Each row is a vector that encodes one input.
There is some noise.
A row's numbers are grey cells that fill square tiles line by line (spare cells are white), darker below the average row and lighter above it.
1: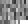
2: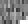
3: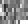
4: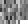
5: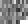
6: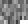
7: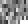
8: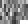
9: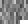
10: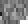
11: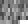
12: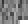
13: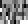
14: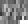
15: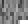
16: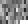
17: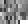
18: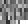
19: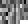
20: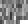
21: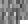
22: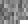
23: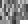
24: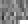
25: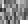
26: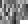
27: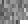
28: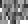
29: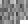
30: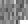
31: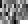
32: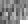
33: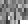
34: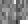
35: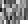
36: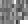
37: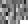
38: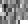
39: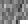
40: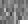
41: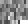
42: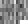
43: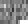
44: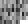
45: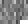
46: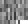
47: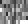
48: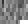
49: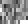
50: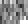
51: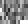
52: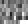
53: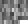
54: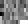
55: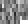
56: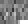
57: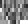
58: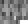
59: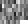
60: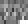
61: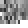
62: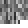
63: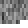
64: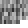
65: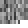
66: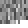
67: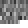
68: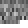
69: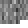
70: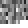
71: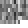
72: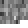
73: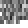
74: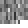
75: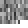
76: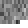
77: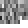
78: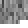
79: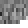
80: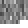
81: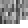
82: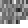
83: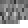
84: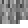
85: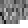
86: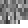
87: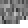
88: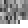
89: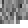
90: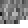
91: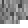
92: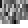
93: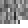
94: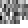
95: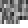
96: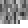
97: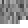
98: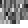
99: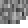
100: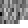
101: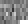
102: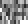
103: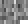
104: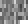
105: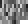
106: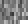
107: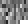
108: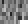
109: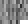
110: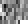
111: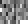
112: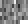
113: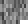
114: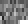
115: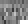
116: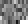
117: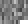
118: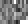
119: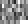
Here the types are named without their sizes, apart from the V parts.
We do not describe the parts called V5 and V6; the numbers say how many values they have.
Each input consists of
either a point on a line and a true/false value, or a value of V5 and a value of V6.
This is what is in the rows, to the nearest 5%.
About 40% of them hold a point on a line and a true/false value. The rest hold a value of V5 and a value of V6.
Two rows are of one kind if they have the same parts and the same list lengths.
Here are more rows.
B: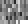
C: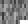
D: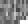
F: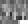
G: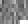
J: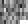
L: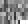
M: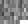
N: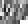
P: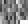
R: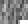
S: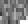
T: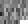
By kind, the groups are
B, L, N, P
C, D, F, G, J, M, R, S, T

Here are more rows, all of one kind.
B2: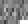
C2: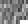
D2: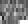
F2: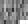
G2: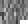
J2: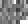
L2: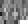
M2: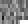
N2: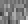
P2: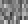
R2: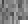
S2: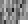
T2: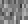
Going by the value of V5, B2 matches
J2 and R2.
